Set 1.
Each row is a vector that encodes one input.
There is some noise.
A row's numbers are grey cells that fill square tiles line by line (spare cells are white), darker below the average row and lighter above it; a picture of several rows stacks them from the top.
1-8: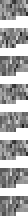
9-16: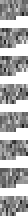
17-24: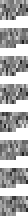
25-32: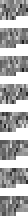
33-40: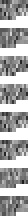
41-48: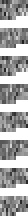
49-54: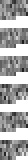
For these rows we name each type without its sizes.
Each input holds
a point on a line.
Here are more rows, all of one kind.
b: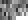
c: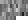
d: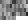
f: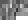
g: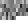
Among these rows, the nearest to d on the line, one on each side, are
c and f.
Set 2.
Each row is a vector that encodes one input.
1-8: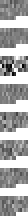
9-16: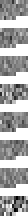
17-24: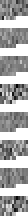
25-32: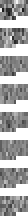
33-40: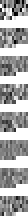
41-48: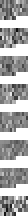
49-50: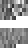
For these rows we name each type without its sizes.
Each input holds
a label.
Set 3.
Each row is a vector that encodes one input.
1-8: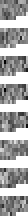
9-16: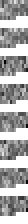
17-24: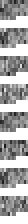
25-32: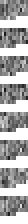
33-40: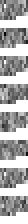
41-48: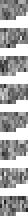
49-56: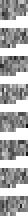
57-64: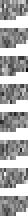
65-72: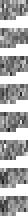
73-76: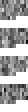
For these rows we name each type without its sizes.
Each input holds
four true/false values.
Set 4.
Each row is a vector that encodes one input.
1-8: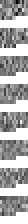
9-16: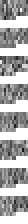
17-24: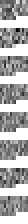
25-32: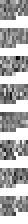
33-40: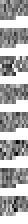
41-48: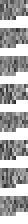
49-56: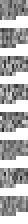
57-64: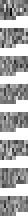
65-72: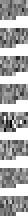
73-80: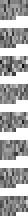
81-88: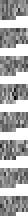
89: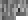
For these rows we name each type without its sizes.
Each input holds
a point on a circle.
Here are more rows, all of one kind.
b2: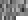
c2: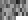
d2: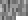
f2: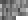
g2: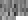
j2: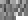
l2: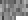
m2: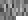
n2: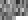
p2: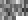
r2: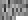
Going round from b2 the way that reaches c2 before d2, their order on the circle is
b2, c2, m2, n2, f2, l2, d2, r2, j2, p2, g2.
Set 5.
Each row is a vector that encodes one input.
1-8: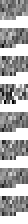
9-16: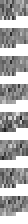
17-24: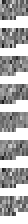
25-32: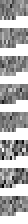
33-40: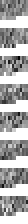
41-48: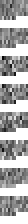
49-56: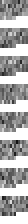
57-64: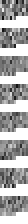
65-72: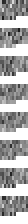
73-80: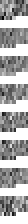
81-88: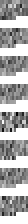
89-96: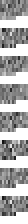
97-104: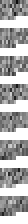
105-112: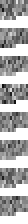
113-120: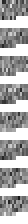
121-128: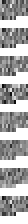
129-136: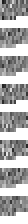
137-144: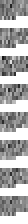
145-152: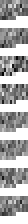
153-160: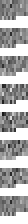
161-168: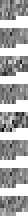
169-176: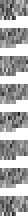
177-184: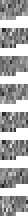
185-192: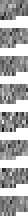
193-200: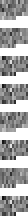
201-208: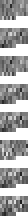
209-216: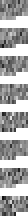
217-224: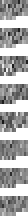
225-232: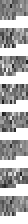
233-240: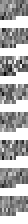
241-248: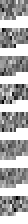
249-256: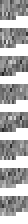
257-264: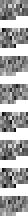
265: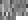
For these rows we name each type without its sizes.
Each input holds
a point on a line.
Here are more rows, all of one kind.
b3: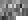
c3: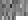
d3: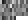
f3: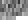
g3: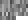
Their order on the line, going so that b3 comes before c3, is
d3, b3, g3, c3, f3.
